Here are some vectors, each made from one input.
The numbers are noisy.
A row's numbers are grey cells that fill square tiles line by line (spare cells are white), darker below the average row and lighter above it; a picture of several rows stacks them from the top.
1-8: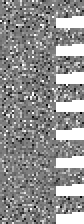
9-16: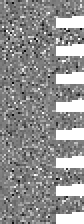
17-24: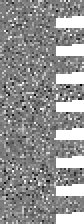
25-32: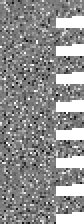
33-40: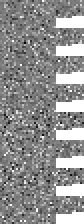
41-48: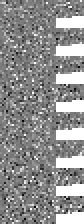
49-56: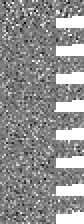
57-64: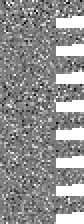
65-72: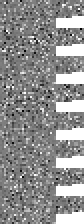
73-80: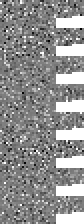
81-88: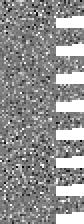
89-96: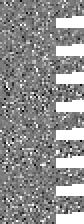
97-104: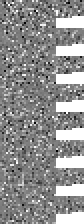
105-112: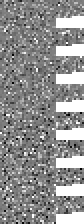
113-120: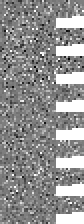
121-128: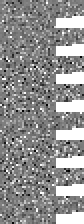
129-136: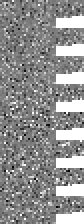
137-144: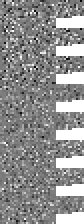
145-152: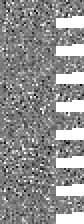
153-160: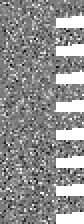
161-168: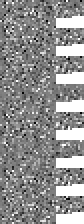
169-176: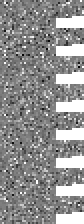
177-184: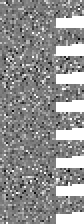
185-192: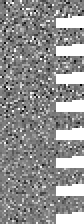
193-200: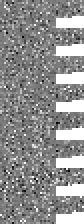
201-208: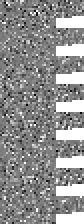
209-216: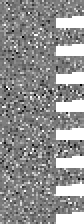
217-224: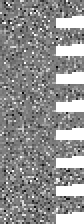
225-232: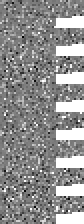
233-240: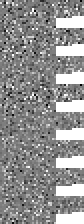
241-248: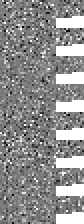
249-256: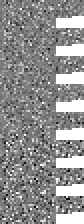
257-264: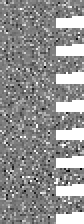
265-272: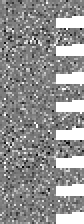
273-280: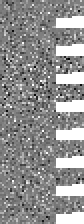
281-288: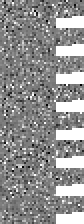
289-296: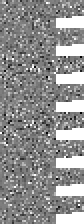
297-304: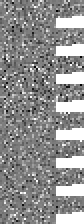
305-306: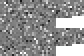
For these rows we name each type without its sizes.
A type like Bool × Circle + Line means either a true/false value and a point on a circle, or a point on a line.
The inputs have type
Line + Tree.
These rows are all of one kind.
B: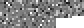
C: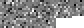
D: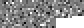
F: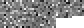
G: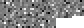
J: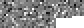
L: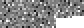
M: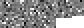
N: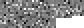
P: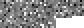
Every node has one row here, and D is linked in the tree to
B.
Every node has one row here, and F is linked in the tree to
B, G and L.
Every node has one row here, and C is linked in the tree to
J.
